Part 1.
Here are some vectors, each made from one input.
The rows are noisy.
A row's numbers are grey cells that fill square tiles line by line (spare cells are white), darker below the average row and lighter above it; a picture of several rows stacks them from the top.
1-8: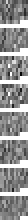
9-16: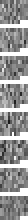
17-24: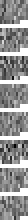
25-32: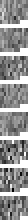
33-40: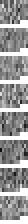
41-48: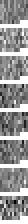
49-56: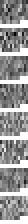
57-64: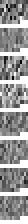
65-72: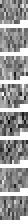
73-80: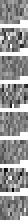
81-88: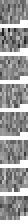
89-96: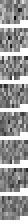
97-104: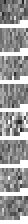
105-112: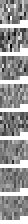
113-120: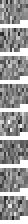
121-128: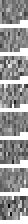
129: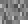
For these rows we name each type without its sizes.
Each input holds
a point on a circle.
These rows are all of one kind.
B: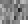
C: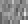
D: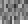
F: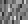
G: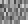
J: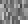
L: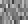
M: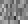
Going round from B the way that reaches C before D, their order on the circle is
B, L, C, G, F, M, J, D.
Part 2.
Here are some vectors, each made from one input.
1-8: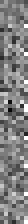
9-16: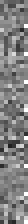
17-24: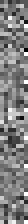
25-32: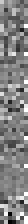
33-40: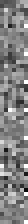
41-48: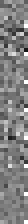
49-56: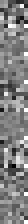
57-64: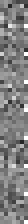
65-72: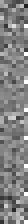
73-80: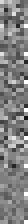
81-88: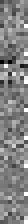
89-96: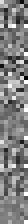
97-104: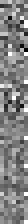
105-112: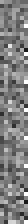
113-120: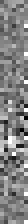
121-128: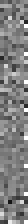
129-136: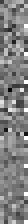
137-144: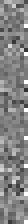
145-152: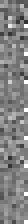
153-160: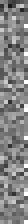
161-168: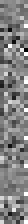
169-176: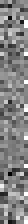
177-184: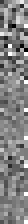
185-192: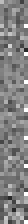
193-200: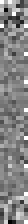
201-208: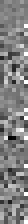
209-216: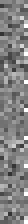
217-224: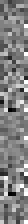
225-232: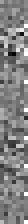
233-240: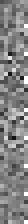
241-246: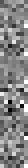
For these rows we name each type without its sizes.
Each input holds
a point on a line.
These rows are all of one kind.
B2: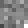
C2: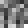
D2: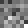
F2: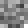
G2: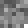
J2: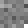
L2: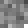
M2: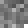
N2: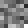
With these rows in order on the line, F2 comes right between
C2 and M2.
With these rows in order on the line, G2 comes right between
J2 and M2.
